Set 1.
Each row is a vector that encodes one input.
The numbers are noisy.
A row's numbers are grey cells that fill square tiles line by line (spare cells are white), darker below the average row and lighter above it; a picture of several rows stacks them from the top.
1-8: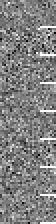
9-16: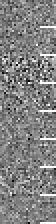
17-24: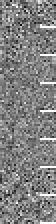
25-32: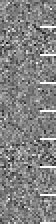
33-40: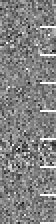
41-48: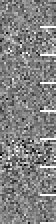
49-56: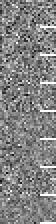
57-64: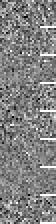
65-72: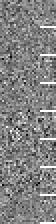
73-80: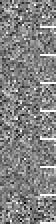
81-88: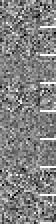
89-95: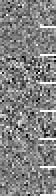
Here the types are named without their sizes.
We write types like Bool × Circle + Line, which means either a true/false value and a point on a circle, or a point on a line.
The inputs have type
(Bool × Bool × Bool + Unit) × Label + Line.
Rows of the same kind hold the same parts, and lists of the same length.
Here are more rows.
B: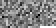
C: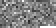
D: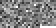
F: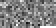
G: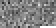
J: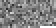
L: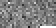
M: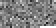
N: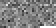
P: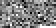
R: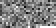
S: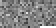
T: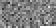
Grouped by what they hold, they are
B, D, P, R
C, F, G, L, M, N, S
J, T

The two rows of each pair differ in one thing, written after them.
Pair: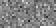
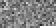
one of the three true/false values
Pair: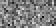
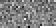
one of the three true/false values
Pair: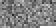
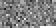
one of the three true/false values
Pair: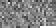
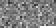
the label
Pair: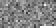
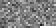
the label
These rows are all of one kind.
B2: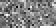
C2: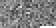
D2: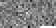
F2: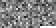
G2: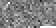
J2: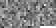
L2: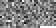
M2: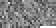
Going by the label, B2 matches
D2 and M2.
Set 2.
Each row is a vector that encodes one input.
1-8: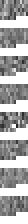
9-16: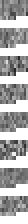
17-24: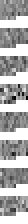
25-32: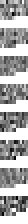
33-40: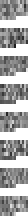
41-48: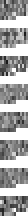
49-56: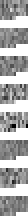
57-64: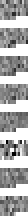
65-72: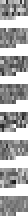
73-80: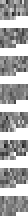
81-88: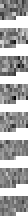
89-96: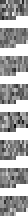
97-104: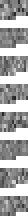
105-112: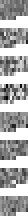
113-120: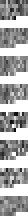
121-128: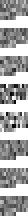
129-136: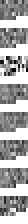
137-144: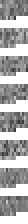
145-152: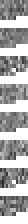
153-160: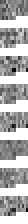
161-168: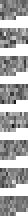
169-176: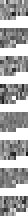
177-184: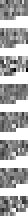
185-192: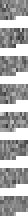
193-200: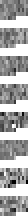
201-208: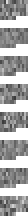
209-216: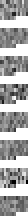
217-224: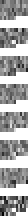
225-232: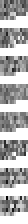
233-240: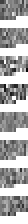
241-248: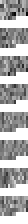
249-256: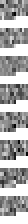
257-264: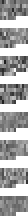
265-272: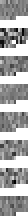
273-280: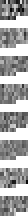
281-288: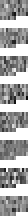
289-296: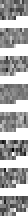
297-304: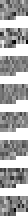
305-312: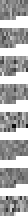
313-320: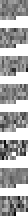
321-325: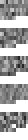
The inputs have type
Circle16 + List2(Circle8).
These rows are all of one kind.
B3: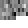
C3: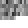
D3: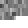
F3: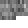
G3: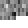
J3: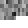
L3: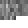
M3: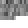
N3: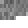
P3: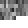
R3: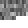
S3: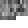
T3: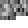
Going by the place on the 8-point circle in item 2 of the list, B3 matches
G3, P3 and R3.
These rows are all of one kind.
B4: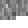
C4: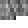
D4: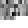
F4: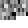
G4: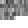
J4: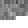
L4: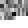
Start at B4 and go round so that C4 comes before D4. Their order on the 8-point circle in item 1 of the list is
B4, C4, F4, D4, G4, L4, J4.
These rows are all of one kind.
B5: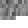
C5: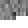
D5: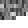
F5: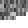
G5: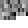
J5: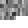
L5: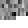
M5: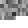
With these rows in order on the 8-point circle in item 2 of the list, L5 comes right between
F5 and M5.
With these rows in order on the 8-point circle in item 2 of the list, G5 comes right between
C5 and F5.
